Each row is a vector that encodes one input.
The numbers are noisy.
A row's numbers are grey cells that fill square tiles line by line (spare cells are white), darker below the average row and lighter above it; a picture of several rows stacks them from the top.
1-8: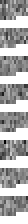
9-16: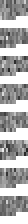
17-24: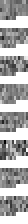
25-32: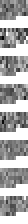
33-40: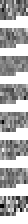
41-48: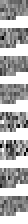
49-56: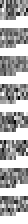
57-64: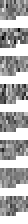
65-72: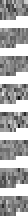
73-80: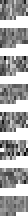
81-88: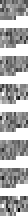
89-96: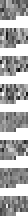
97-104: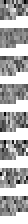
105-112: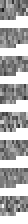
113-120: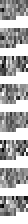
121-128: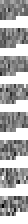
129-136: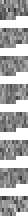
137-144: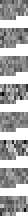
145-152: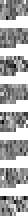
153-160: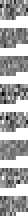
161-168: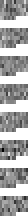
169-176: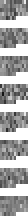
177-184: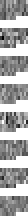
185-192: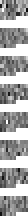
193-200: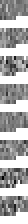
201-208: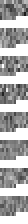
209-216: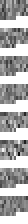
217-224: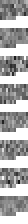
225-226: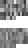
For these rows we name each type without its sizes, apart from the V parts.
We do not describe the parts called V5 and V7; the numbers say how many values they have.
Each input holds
a label, together with either a label and a value of V7, or four true/false values and a value of V5.
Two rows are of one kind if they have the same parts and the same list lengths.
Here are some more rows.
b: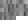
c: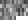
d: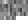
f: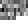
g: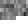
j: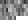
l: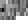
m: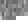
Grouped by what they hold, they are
b, g
c, d, f, j, l, m

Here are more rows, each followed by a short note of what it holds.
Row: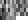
two labels and a value of V7
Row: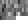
two labels and a value of V7
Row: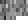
two labels and a value of V7
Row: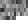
a label, four true/false values and a value of V5
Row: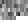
a label, four true/false values and a value of V5
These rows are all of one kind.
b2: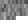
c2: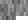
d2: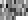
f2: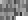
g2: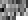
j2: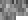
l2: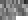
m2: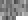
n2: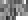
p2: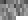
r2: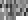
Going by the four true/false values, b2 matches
g2 and p2.
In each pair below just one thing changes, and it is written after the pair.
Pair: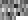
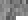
one of the four true/false values
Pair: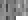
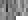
one of the four true/false values
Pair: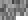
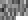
the value of V5
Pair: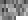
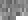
the value of V5
